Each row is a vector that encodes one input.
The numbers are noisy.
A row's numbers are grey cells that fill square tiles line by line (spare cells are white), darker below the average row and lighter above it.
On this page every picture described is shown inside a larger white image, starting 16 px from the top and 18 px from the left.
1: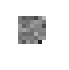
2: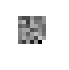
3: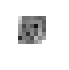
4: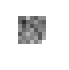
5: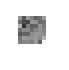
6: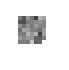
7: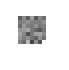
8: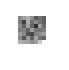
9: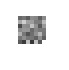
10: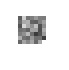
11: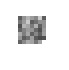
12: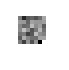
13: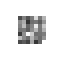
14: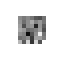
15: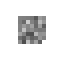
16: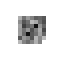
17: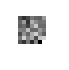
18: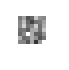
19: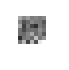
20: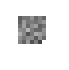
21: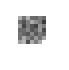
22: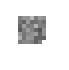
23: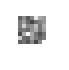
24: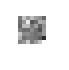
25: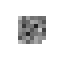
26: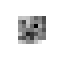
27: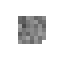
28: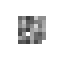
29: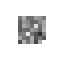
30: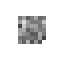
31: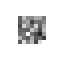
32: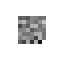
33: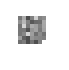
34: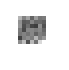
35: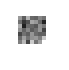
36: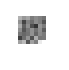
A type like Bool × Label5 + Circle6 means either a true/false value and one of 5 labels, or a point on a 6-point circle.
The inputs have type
Line8.
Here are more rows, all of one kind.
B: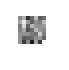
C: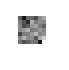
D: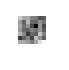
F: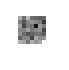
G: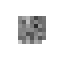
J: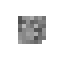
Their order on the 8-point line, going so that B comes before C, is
B, J, C, G, F, D.
